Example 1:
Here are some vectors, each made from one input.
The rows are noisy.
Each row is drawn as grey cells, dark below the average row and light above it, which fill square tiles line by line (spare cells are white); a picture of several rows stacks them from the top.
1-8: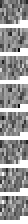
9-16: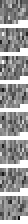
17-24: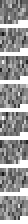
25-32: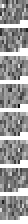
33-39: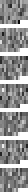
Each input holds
three true/false values.
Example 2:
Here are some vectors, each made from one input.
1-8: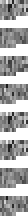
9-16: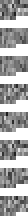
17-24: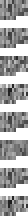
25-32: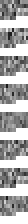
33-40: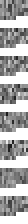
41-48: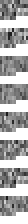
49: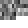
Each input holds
a point on a 6-point line.
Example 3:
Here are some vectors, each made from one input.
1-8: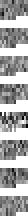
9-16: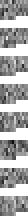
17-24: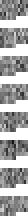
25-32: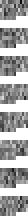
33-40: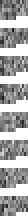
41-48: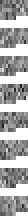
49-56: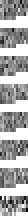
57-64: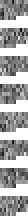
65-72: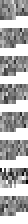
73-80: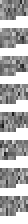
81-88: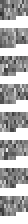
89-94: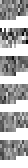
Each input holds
either a fixed value, or four true/false values.
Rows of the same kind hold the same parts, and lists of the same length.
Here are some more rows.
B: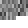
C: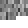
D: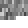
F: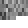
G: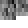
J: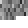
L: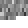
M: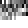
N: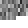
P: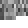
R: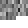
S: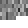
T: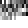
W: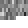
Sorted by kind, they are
B, C, D, F, G, J, L, N, P, R, S, W
M, T

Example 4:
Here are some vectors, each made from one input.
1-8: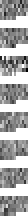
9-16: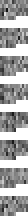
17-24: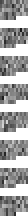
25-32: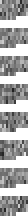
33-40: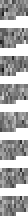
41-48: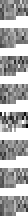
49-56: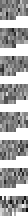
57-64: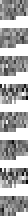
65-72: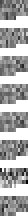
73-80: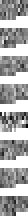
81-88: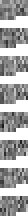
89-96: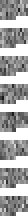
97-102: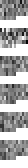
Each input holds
either a fixed value, or four true/false values.
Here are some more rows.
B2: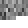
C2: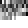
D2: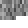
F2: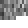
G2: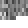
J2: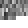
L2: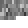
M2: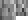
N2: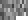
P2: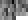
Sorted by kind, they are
B2, D2, F2, G2, J2, L2, M2, N2, P2
C2

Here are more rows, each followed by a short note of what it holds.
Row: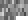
four true/false values
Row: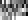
a fixed value
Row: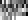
a fixed value
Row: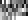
a fixed value
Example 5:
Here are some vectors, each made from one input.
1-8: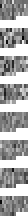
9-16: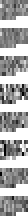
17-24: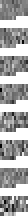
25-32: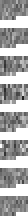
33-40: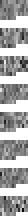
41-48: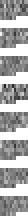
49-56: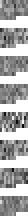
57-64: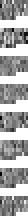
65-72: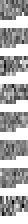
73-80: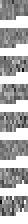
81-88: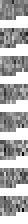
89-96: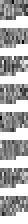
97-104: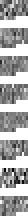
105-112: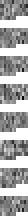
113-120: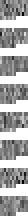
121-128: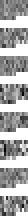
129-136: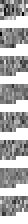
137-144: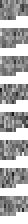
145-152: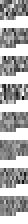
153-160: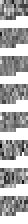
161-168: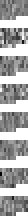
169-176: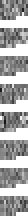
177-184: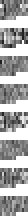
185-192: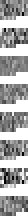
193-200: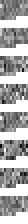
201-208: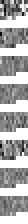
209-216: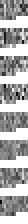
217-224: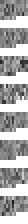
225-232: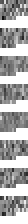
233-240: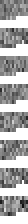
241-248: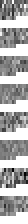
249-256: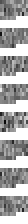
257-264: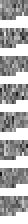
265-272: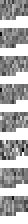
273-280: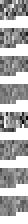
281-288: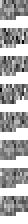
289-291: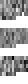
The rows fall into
2 kinds.
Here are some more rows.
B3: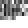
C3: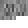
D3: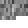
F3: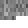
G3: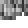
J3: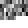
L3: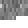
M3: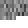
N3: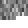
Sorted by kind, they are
B3, C3, D3, F3, G3, L3, M3, N3
J3

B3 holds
a node of a 7-node tree.
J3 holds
a fixed value.
